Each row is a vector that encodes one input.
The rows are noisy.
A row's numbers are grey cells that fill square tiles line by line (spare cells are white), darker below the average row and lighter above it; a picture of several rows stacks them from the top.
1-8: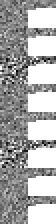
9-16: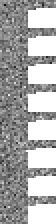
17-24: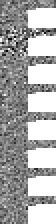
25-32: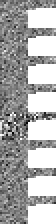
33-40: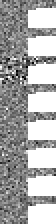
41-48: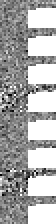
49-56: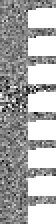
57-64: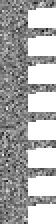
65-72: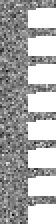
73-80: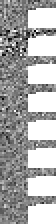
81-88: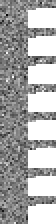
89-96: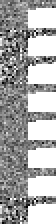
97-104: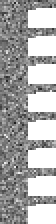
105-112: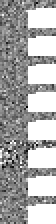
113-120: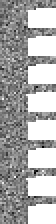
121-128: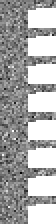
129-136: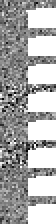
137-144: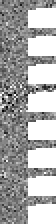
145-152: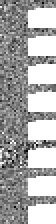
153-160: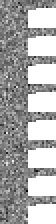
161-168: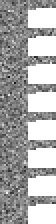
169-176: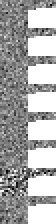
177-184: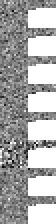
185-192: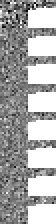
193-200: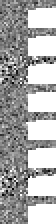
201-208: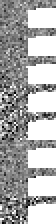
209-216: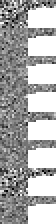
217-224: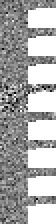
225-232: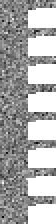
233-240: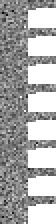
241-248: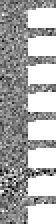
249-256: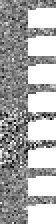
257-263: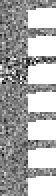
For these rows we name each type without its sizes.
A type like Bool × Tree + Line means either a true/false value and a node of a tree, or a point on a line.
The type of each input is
Circle + (Label × Tree + Line) × Tree.
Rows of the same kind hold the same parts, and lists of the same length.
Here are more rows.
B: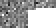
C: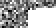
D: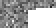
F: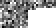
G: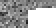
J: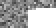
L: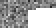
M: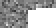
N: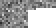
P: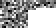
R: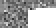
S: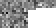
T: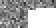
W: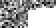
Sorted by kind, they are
B, J, N
C, F, P, W
D, G, L, M, R, S, T

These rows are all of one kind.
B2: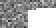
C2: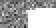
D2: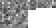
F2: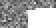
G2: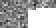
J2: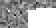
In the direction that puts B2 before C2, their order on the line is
G2, D2, B2, F2, C2, J2.
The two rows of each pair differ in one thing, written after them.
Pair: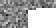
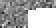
the label
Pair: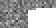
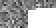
the label
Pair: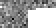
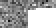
the label
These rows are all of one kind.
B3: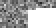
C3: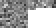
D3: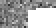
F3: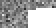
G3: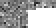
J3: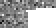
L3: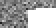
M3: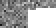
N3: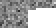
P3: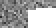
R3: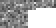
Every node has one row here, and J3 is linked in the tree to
N3.
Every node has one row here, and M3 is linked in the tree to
C3, G3 and P3.
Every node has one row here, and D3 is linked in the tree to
N3 and P3.
